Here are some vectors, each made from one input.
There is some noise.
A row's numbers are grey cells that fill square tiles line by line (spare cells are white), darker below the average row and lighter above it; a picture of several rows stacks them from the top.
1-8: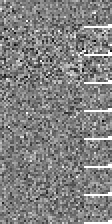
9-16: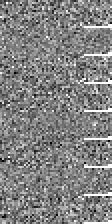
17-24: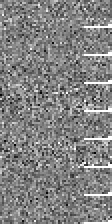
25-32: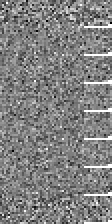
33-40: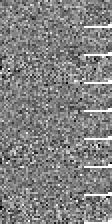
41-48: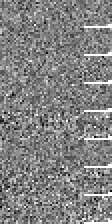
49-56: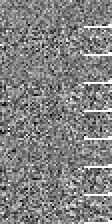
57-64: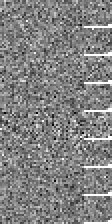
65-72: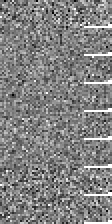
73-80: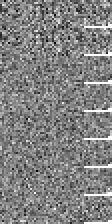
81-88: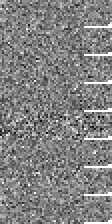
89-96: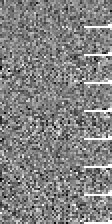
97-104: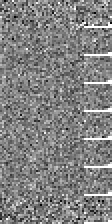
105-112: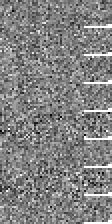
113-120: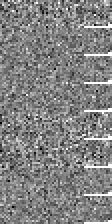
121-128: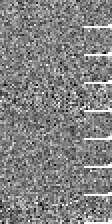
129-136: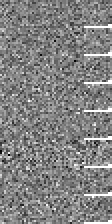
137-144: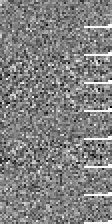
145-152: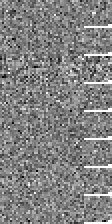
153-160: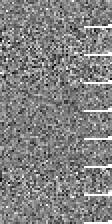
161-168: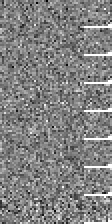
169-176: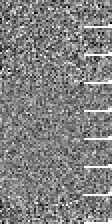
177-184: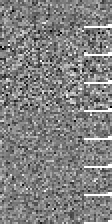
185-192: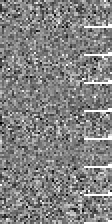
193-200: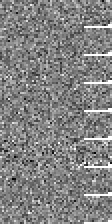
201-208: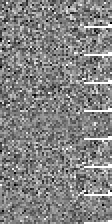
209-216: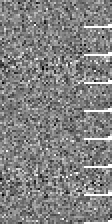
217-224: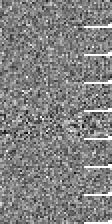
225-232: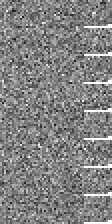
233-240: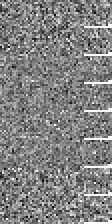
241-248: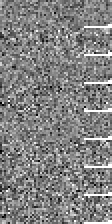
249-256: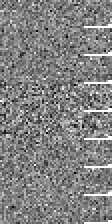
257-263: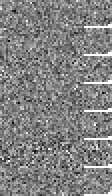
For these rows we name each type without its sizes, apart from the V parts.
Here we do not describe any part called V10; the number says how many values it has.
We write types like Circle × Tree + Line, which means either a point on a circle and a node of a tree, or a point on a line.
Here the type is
Bool × Bool × Bool × Bool + (Label + Line) × (Line + V10).
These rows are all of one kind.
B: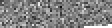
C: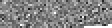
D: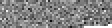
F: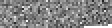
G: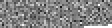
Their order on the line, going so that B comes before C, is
G, B, F, D, C.
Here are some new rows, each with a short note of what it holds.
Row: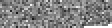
a label and a point on a line
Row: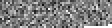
four true/false values
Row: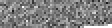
a label and a value of V10
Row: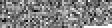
four true/false values
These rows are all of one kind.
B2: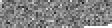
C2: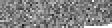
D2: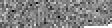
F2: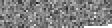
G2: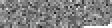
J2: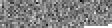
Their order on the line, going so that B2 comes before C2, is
G2, B2, J2, C2, F2, D2.
